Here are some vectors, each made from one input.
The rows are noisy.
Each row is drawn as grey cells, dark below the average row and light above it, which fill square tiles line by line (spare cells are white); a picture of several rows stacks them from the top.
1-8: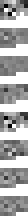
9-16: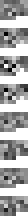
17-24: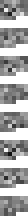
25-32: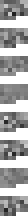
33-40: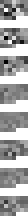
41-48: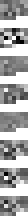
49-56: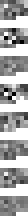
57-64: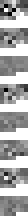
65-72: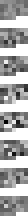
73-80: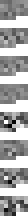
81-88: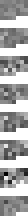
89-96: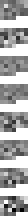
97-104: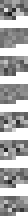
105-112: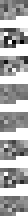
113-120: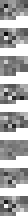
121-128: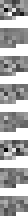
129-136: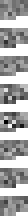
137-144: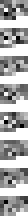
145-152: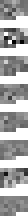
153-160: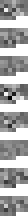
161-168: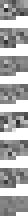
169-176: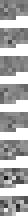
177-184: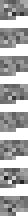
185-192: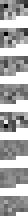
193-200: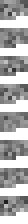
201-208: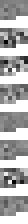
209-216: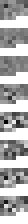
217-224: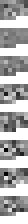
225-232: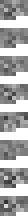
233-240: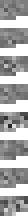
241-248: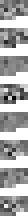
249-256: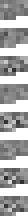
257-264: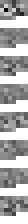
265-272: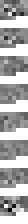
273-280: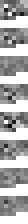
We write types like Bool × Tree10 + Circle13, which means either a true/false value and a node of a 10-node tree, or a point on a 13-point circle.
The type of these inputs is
Bool × Line7.
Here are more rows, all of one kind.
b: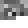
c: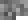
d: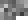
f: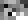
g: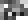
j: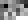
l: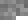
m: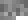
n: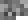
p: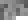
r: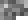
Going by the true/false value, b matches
m, p and r.
